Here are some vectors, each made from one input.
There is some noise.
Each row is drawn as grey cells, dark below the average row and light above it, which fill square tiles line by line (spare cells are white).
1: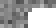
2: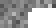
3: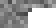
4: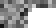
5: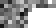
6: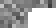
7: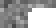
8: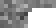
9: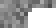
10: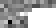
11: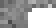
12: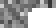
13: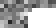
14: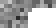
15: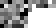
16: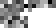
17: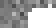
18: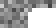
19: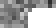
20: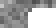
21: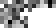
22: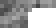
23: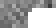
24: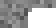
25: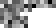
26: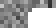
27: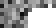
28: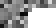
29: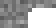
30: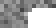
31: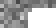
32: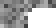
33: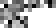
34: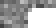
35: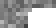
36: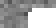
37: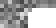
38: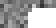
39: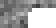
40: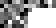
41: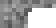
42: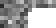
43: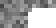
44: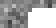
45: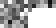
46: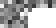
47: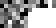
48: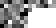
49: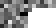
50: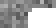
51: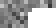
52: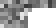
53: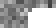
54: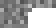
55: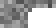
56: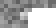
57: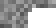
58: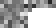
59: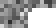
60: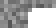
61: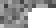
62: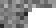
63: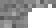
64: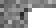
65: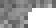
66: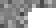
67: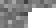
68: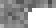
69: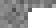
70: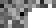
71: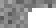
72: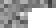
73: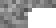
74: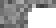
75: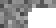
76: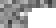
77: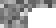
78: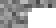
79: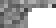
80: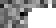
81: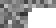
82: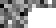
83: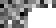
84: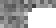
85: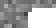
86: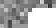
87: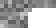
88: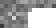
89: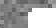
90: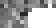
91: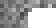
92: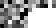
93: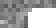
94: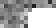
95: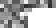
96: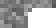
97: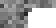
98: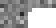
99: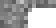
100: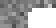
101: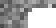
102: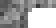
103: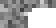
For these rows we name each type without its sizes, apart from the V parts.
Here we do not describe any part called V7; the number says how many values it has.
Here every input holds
a point on a circle, together with either a point on a line, or a value of V7.
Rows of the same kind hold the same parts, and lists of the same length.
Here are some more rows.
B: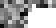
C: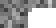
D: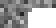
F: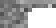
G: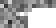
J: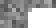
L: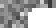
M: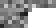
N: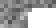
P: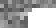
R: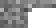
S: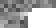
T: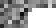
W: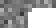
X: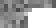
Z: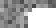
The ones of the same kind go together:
B, F, G, L, M, R, T
C, D, J, N, P, S, W, X, Z

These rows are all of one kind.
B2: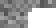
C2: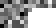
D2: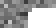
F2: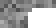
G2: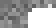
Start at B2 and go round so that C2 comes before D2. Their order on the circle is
B2, F2, G2, C2, D2.
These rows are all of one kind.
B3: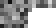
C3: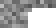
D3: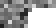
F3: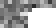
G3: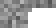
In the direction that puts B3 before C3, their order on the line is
B3, G3, C3, D3, F3.
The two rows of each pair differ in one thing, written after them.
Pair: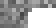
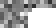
the place on the line
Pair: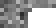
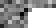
the place on the line
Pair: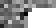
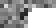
the place on the line
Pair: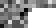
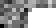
the place on the circle
